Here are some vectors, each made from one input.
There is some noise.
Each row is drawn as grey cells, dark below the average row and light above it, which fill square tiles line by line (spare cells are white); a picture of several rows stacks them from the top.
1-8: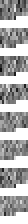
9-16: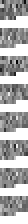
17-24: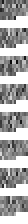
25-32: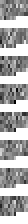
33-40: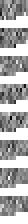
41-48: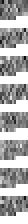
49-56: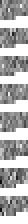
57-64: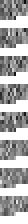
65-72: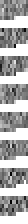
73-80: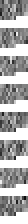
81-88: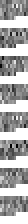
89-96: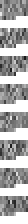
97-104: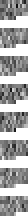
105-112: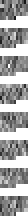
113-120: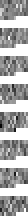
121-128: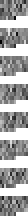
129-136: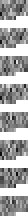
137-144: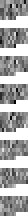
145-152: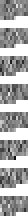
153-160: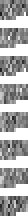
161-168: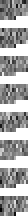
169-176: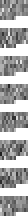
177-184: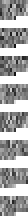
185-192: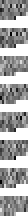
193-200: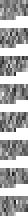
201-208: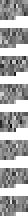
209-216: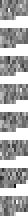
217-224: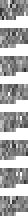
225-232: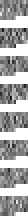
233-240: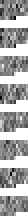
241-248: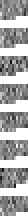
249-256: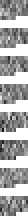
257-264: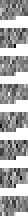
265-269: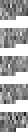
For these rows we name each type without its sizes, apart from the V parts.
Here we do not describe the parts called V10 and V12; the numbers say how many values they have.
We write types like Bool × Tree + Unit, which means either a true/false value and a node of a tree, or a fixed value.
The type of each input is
Circle × V10 + Line × V12.
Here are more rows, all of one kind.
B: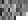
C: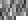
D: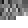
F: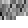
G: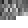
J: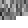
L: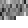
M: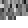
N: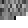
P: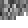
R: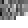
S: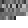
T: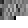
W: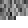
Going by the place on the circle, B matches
D, G, T and W.
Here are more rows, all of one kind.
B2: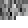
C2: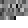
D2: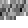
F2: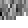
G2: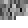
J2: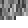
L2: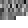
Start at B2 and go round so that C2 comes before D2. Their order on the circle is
B2, L2, C2, D2, F2, J2, G2.
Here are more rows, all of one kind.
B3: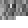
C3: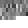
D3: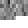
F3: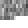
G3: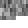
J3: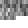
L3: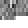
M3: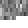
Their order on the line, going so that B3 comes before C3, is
M3, F3, D3, G3, J3, B3, L3, C3.
